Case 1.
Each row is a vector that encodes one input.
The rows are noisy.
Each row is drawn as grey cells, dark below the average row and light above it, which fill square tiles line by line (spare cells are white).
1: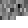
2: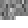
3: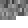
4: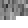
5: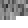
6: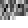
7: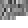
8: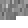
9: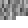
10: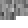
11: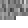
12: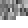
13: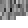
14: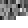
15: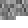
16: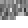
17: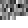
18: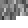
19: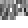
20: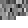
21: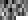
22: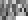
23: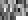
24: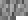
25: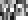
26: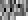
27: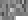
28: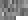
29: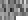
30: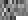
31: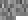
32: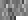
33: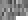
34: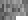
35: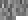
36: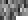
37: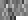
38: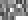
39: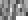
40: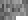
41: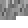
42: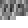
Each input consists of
either a point on a 5-point line, or three true/false values.
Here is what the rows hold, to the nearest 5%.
About 25% of them hold a point on a 5-point line. The rest hold three true/false values.
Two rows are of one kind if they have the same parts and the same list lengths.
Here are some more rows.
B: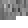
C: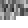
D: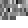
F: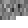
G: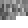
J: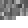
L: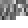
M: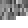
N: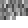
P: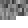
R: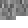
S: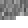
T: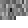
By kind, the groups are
B, F, G, J, L, N, S
C, D, M, P, R, T

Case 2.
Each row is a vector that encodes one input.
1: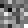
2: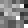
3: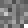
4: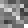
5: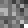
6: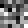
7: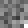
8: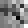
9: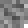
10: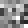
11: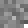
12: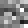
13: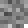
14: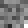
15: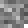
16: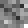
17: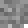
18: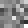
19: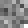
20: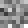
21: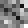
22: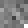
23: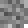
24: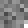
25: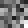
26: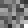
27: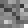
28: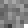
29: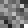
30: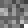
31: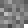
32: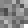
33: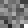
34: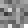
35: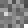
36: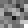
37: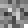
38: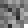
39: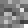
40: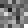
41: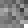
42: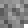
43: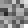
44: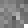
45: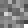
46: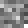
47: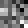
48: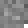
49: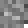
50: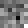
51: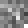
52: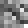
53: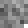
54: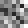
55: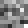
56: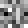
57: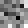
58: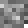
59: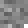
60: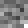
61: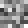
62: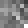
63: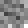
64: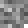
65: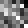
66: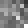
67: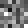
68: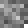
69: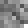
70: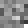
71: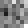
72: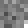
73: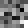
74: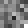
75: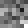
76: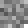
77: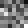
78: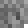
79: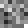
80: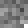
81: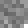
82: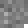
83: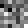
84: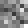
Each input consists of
a point on a 5-point line and a true/false value.
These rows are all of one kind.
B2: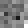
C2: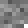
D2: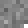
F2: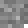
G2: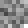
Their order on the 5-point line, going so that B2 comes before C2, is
D2, G2, F2, B2, C2.
